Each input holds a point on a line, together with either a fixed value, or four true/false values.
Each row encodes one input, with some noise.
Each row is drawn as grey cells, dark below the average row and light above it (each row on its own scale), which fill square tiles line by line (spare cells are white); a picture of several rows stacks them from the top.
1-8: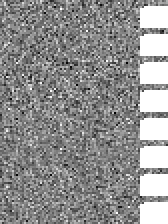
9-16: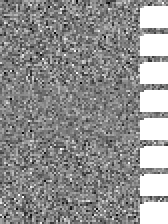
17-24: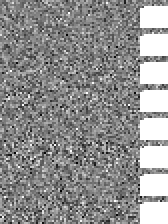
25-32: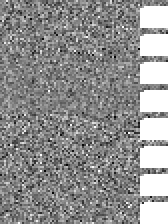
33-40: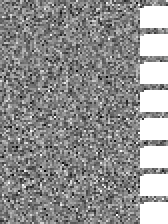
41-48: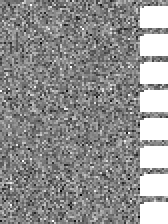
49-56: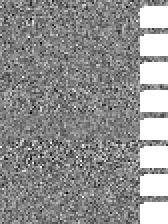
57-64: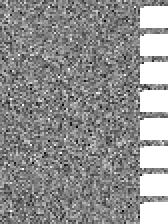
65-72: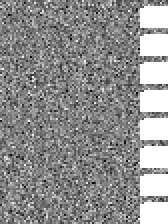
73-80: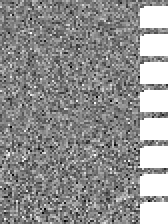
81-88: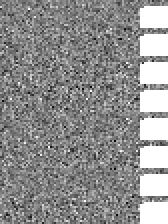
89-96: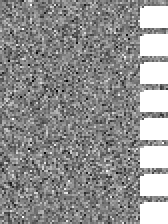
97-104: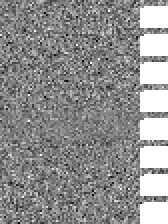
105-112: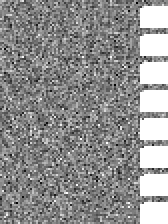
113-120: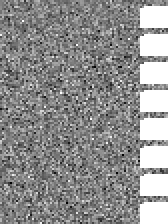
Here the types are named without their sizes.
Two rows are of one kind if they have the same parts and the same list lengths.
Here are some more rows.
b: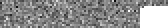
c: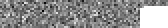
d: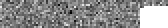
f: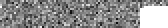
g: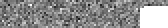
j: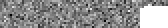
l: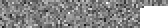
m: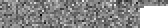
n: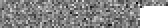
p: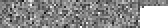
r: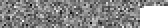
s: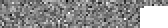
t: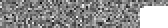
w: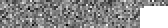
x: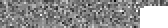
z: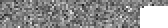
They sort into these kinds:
b, j, l, m, p, s, z
c, d, f, g, n, r, t, w, x

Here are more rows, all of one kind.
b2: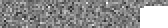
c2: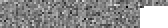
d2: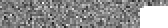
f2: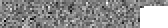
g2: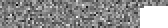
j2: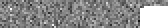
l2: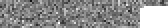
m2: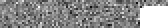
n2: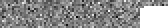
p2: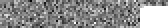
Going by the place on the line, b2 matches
f2 and j2.
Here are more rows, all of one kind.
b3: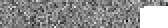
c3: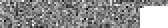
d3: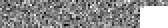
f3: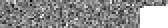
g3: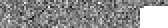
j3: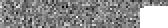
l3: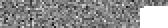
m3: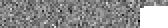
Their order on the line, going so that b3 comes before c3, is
d3, g3, b3, m3, f3, c3, j3, l3.
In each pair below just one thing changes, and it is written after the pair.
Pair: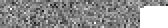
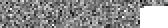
the place on the line
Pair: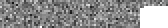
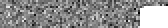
the place on the line
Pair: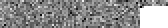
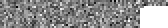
the place on the line
